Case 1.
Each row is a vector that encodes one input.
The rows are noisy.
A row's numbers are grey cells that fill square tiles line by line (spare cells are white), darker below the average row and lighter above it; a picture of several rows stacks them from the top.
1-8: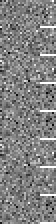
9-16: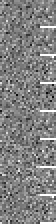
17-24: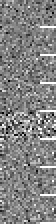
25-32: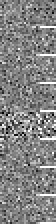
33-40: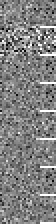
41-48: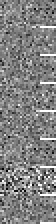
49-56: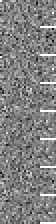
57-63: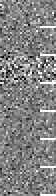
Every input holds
either a point on a 10-point circle, or a fixed value.
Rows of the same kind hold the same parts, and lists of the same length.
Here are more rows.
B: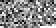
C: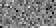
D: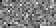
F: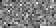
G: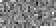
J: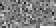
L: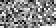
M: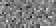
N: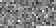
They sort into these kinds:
B, L
C, D, F, G, J, M, N

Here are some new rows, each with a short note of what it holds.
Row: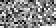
a fixed value
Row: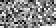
a fixed value
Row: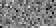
a point on a 10-point circle
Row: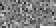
a point on a 10-point circle
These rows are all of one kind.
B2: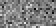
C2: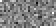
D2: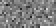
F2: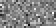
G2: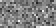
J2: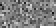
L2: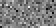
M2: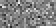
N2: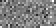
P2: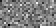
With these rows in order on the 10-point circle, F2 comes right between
C2 and M2.
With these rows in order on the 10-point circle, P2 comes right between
J2 and N2.
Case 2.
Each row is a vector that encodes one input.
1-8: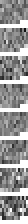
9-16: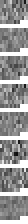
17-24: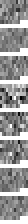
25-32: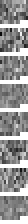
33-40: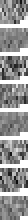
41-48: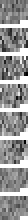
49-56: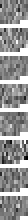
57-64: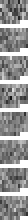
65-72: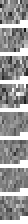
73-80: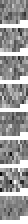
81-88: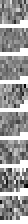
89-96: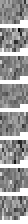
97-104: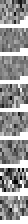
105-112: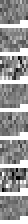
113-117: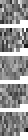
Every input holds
a point on a 10-point circle.
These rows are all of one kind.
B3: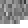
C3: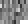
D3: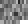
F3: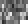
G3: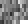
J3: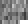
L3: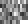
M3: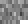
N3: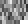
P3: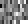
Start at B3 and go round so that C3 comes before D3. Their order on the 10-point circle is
B3, G3, M3, C3, N3, F3, L3, P3, D3, J3.
